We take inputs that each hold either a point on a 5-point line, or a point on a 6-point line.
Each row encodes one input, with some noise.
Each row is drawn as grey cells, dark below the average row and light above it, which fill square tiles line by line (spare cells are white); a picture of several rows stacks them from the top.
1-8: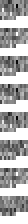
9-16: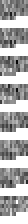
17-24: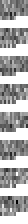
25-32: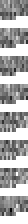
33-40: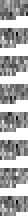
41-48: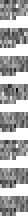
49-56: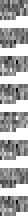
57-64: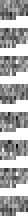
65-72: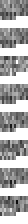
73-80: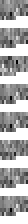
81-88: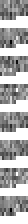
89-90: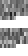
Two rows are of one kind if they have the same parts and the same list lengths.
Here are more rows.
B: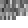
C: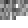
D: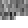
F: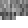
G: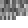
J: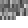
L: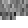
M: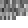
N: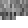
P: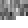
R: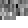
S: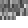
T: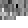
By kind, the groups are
B, C, G, J, M, R, S, T
D, F, L, N, P

